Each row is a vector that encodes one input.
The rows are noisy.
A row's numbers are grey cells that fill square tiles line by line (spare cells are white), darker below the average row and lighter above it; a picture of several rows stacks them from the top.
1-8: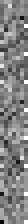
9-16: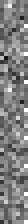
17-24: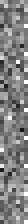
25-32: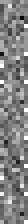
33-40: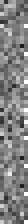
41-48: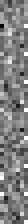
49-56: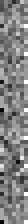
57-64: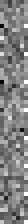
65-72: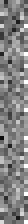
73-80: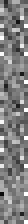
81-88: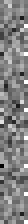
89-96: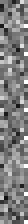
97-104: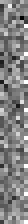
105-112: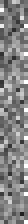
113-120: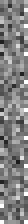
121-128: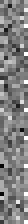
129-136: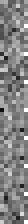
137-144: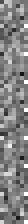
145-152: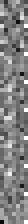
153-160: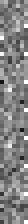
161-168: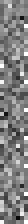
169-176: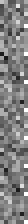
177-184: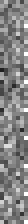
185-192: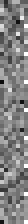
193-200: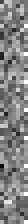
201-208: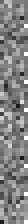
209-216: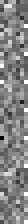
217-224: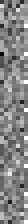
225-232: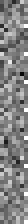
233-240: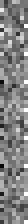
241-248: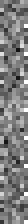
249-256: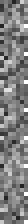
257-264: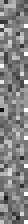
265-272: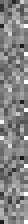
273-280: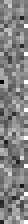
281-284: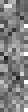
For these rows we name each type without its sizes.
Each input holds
either a label, or a point on a line.
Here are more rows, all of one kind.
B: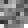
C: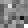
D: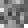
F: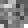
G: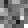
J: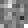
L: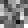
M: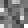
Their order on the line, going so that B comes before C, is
D, M, G, L, B, F, J, C.
